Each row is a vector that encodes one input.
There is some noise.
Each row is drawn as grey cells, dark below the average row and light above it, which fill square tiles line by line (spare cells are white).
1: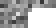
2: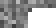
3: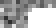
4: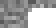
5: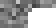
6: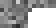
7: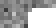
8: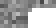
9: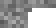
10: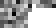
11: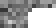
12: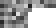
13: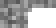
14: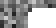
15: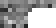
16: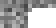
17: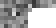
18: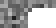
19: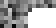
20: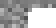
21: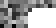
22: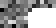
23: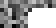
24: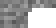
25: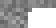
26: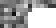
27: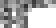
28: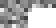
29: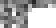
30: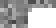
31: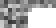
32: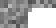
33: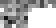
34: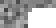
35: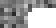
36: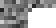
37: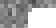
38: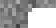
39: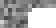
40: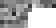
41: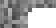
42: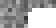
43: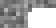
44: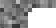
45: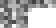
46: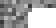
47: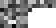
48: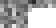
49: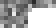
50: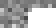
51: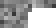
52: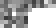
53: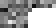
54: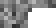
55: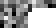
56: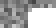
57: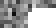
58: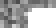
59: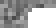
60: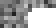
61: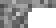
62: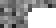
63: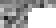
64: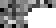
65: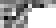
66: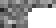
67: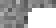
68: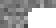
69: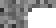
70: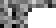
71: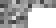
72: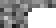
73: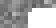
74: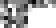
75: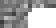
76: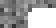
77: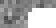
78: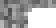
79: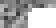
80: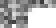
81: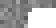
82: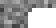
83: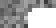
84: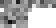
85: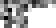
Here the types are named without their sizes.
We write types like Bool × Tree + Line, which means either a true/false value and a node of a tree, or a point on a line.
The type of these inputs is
Label × Line.
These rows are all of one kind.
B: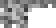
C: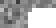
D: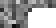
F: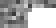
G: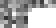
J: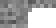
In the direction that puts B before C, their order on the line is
B, C, F, J, G, D.
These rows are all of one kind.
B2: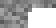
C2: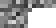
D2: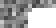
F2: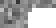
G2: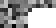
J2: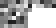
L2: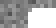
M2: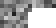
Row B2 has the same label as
C2 and M2.
